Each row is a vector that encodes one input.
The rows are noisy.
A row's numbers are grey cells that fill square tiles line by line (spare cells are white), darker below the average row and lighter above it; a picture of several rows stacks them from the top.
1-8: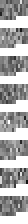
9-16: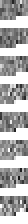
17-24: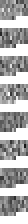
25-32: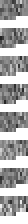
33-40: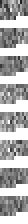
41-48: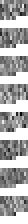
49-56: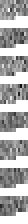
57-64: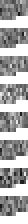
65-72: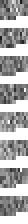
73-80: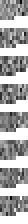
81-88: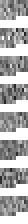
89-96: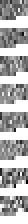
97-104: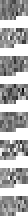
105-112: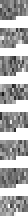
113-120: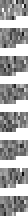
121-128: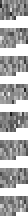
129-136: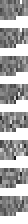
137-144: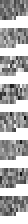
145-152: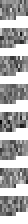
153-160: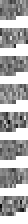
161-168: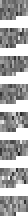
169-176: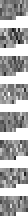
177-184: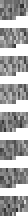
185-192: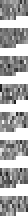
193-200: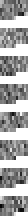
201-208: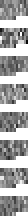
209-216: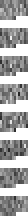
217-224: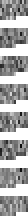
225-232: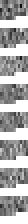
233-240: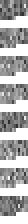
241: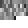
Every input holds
either two labels (each one of 10), or a point on a 13-point line.
